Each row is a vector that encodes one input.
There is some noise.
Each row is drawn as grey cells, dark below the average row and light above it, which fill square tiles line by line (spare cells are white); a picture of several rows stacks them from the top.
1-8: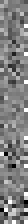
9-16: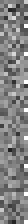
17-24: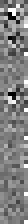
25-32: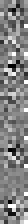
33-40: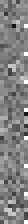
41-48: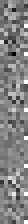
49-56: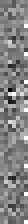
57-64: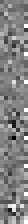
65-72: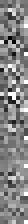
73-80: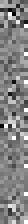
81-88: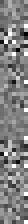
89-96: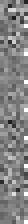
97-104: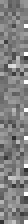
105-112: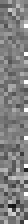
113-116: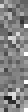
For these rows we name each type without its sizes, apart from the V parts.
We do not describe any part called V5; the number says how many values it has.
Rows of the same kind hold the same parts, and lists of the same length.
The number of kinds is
2.
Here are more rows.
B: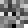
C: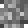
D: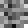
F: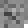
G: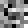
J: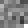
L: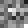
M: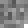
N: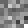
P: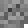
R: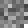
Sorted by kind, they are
B, D, F, M, N, P, R
C, G, J, L

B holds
four true/false values and a value of V5.
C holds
a point on a line.
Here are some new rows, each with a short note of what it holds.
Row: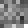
a point on a line
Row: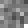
a point on a line
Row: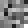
a point on a line
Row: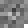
four true/false values and a value of V5
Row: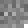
four true/false values and a value of V5
